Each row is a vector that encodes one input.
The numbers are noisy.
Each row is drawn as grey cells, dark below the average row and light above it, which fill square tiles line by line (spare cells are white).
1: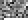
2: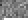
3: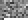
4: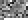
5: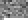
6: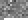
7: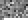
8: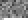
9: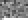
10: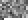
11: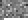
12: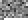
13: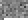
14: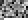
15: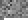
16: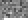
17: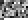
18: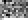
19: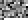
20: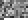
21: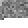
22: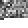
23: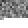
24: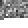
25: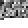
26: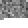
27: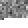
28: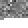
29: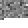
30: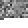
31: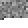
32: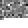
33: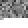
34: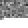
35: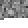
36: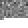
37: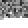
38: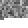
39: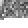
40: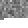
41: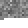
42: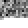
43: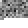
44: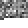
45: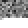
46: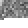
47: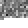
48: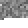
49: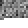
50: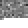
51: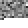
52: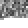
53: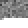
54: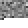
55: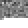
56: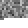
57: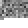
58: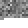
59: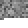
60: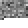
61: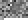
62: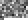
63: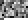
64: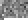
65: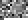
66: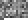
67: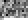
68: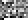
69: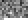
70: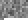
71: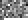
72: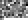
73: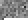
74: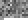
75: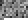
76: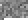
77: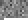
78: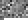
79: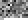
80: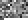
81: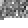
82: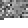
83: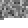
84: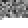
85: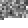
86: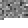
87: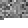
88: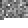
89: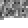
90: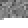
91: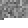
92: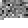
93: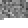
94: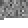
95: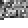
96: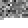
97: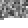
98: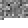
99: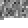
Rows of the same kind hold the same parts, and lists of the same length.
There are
2 kinds of row.
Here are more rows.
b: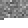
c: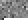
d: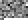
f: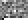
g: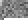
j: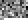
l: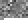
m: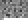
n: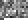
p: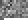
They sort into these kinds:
b, l
c, d, f, g, j, m, n, p

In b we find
a point on a 6-point line and a true/false value.
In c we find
a node of a 7-node tree and a true/false value.
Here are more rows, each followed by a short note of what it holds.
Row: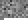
a node of a 7-node tree and a true/false value
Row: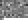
a point on a 6-point line and a true/false value
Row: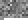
a point on a 6-point line and a true/false value
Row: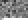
a point on a 6-point line and a true/false value
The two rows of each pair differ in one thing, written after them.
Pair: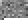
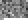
the true/false value
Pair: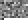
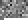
the true/false value
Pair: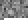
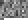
the node of the tree
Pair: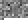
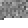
the node of the tree
